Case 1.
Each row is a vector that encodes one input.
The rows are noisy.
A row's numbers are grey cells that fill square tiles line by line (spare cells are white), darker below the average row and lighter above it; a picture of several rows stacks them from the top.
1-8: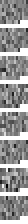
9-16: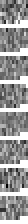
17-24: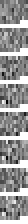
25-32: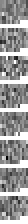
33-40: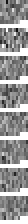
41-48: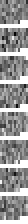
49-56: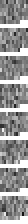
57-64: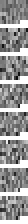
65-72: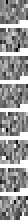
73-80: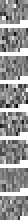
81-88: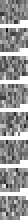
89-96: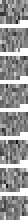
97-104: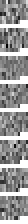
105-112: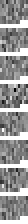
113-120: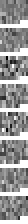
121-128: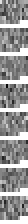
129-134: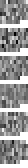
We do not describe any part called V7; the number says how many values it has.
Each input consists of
either one of 4 labels and a value of V7, or a node of a 10-node tree.
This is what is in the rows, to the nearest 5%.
About 40% of them hold one of 4 labels and a value of V7. The rest hold a node of a 10-node tree.
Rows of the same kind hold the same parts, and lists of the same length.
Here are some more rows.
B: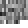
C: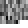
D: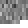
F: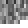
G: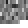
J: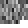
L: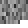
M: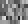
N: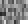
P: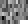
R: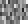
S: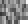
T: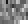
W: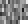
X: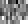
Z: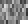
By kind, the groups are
B, C, M, N, R, S, W, X
D, F, G, J, L, P, T, Z

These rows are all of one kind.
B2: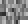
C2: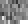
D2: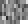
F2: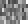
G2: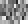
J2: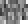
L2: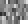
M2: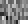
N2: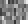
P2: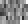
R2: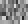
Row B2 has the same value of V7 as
G2, L2, P2 and R2.
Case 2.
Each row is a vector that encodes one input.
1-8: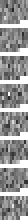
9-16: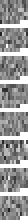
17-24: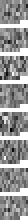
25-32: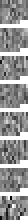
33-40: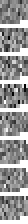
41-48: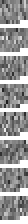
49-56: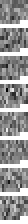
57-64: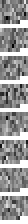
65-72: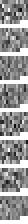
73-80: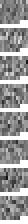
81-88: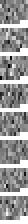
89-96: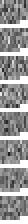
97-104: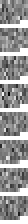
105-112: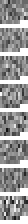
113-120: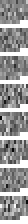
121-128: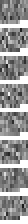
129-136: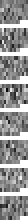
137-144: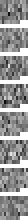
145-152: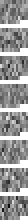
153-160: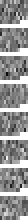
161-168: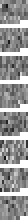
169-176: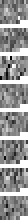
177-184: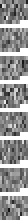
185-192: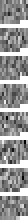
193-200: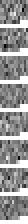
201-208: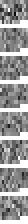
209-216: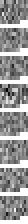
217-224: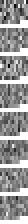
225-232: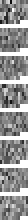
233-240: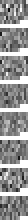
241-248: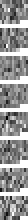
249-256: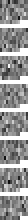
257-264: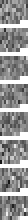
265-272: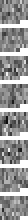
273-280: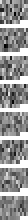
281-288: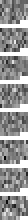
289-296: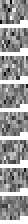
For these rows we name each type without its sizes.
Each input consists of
a list of points on a line.
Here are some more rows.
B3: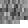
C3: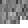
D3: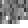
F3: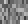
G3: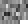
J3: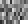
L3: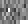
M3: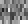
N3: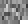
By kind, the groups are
B3, F3, L3
C3, D3, M3
G3, N3
J3

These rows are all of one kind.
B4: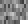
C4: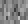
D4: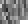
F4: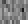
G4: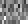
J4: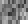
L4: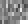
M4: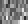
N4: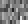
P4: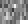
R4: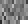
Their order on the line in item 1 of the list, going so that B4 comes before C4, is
N4, B4, D4, C4, L4, G4, M4, J4, R4, P4, F4.
